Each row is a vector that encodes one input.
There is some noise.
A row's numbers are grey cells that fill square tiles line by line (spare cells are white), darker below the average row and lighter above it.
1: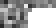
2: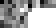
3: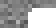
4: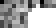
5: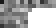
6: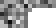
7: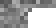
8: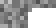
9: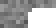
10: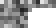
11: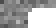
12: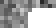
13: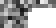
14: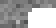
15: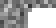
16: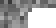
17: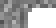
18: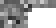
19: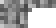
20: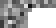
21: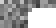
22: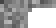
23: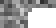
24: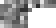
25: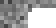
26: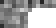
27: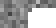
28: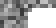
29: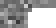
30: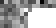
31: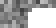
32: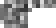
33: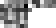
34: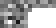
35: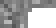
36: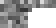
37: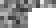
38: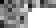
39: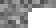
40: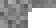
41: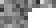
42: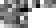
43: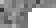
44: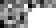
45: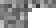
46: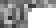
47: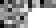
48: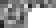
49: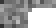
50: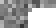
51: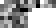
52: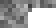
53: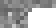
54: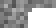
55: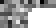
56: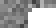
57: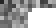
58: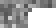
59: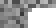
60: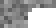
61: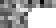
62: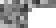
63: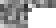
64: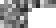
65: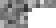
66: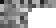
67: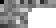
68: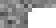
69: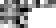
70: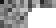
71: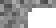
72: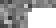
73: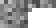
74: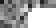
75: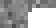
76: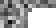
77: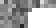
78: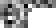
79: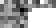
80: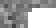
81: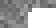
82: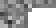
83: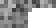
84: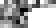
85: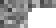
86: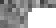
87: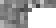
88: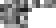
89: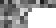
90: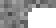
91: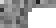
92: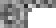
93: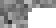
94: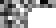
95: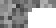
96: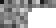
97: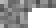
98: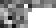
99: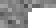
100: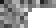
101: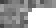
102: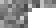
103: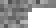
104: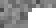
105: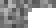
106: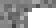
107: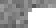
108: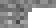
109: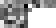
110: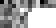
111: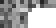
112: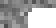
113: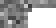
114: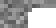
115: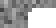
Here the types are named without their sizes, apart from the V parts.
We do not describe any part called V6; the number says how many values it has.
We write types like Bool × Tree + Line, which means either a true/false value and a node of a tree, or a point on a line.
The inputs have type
Bool × (Tree + V6).
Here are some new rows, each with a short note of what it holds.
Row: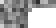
a node of a tree and a true/false value
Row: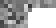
a true/false value and a value of V6
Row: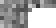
a true/false value and a value of V6
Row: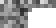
a node of a tree and a true/false value
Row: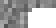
a true/false value and a value of V6
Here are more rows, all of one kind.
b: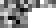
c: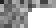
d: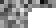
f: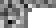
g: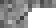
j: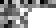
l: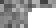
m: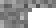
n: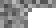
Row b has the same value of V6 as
c and l.
